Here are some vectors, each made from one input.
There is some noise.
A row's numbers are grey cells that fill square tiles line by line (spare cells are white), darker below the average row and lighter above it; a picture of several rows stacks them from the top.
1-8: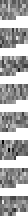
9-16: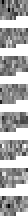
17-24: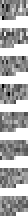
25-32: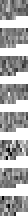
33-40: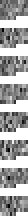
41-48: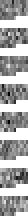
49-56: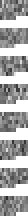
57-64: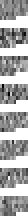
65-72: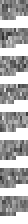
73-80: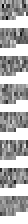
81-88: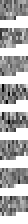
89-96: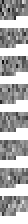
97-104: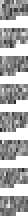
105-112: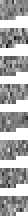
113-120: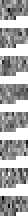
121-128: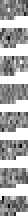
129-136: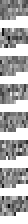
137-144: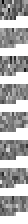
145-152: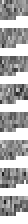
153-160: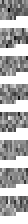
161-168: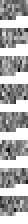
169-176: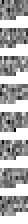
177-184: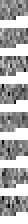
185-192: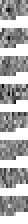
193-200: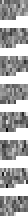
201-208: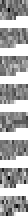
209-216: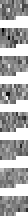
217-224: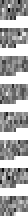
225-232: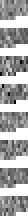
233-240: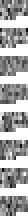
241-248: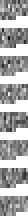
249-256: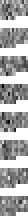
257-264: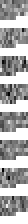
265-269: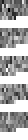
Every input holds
a node of a 10-node tree, together with either a point on a 7-point line, or a list of up to three points on a 5-point line.
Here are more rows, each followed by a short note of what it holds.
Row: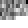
a node of a 10-node tree, together with the empty list
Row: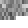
a node of a 10-node tree, together with the empty list
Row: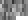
a node of a 10-node tree, together with a list of two items
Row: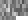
a node of a 10-node tree, together with a list of three items
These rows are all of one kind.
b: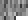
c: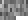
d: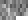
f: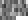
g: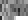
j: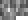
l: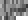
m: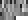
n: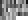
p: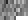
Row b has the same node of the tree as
c and l.
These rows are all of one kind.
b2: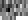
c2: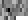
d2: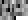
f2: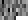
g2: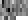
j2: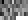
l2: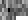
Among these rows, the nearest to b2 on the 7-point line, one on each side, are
c2 and l2.
